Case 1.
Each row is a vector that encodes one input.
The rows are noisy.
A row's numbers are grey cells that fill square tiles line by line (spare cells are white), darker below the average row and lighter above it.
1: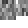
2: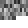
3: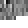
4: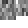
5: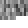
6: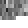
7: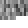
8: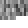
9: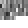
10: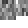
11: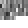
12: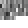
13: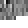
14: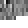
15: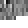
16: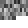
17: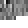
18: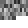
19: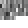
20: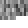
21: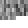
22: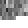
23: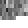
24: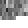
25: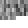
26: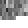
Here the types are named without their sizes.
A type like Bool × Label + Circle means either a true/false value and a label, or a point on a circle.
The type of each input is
Label.
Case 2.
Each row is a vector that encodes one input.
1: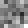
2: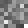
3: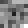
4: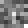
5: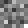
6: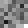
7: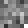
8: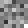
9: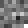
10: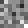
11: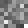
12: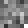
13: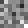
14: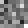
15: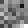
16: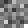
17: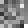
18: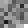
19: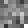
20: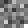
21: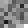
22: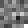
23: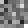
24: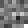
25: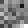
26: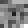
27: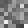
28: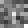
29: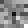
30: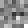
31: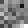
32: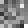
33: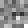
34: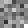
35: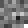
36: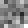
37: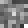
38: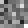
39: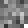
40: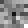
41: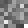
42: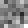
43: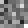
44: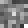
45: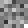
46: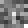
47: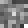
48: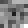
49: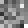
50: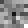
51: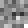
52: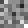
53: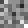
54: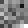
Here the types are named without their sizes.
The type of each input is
Bool × Bool × Bool × Bool.
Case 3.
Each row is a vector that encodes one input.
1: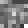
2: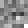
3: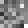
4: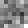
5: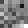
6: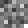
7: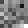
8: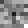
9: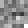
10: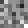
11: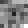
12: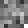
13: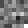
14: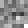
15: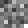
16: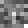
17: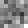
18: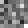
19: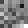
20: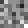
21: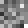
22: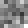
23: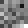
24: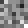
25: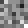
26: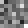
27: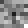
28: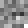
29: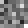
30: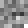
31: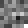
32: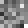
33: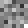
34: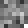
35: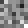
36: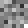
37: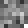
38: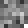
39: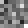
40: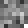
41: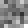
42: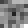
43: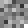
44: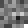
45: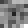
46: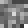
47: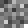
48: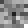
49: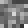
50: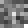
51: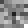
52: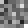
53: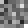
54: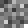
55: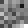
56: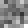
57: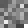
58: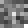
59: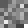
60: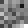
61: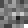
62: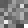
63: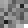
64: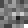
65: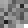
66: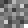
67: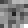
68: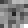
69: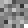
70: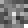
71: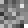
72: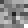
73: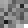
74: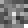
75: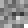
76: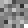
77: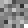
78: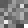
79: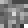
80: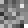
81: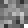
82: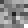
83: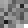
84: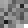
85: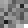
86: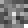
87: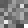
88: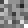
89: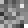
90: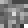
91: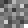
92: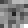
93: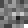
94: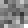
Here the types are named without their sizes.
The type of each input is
Bool × Bool × Bool × Bool.
